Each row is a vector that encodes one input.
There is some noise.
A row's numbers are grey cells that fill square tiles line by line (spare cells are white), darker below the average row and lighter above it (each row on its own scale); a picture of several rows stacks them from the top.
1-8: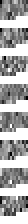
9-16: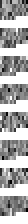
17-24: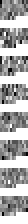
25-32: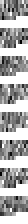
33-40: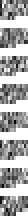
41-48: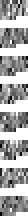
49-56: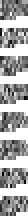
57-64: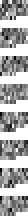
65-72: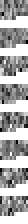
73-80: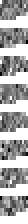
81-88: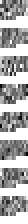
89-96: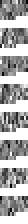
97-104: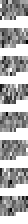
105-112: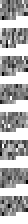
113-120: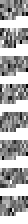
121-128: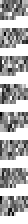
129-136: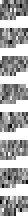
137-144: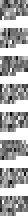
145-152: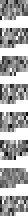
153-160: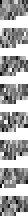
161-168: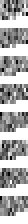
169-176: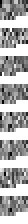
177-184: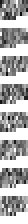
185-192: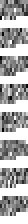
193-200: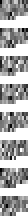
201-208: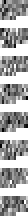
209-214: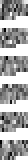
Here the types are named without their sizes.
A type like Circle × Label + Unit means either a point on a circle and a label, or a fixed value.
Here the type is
Line + Tree × Tree.
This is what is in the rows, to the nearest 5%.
About 35% of them hold a point on a line. The rest hold a node of each of two trees.
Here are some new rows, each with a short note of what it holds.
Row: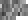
a node of each of two trees
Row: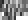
a point on a line
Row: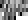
a point on a line
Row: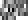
a node of each of two trees
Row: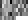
a point on a line
